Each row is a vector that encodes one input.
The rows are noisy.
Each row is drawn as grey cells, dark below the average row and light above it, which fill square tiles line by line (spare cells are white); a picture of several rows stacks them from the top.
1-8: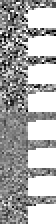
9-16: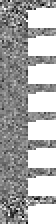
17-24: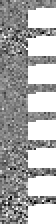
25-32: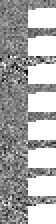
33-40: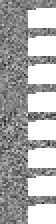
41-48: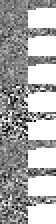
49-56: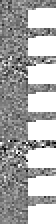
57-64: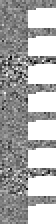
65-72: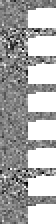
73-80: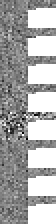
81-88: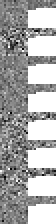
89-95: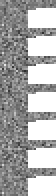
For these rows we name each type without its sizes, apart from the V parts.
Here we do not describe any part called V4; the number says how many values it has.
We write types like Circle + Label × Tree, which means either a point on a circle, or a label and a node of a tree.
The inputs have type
List(Bool × V4).
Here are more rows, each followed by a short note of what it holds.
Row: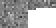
a list of one item
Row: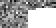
a list of one item
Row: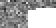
a list of two items
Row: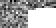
a list of one item
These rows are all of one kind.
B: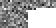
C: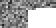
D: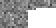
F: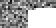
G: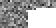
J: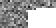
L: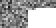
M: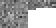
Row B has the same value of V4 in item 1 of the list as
C and M.
